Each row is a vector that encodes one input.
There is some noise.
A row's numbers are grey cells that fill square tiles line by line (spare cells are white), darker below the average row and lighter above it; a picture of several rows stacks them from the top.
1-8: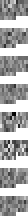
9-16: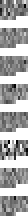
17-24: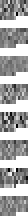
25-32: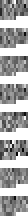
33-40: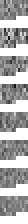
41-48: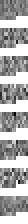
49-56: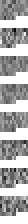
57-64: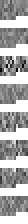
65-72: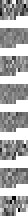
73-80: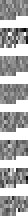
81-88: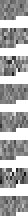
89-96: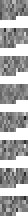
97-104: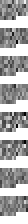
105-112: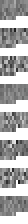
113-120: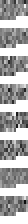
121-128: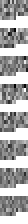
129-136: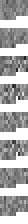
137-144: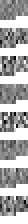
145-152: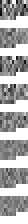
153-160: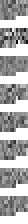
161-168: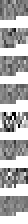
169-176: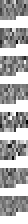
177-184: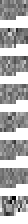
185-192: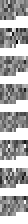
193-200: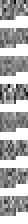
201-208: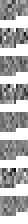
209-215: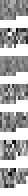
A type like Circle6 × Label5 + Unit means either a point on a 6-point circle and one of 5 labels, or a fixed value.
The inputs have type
(Bool × Bool × Bool + Line13) × Line9.
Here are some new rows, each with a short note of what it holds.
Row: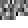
a point on a 9-point line and a point on a 13-point line
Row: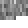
a point on a 9-point line and a point on a 13-point line
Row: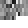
a point on a 9-point line and a point on a 13-point line
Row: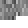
a point on a 9-point line and a point on a 13-point line
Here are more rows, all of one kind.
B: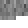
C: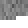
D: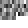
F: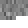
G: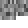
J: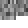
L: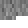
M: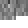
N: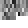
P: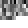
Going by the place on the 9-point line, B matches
G and J.
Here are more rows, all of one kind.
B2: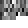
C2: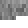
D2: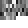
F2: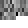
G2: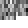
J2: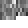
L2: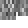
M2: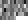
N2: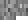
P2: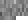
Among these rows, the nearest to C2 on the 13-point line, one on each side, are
B2 and N2.
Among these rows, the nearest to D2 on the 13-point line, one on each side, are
G2 and M2.
